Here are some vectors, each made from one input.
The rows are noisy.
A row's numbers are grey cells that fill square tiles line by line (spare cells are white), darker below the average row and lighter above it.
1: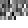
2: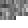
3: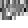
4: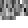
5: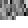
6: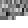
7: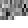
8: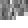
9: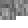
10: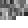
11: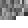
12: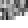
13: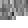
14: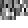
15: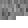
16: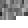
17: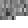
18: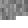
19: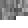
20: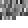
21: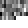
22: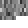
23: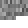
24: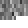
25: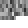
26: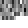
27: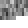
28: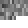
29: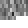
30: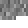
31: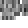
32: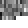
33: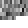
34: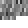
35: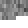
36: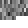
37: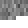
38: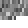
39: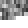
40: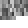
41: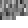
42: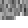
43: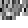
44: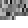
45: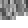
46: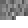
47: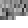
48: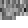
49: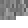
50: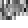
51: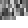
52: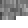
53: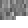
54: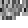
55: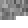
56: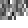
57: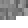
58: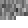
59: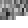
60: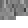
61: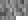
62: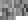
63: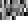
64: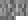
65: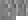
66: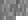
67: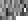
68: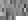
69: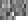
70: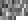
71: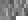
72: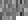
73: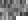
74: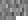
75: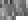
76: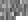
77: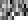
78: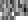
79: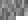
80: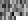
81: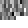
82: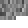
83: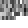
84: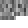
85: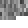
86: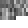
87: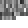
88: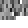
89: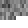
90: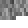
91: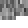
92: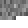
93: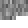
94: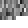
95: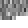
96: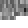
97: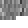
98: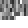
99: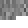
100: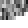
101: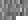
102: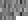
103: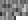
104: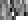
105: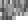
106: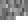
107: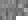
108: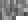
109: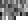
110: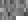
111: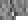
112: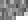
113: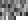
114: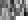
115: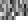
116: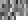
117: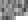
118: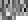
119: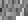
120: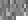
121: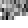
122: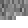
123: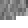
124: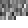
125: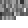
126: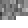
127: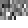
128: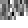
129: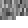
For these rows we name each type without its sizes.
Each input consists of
a list of points on a line.
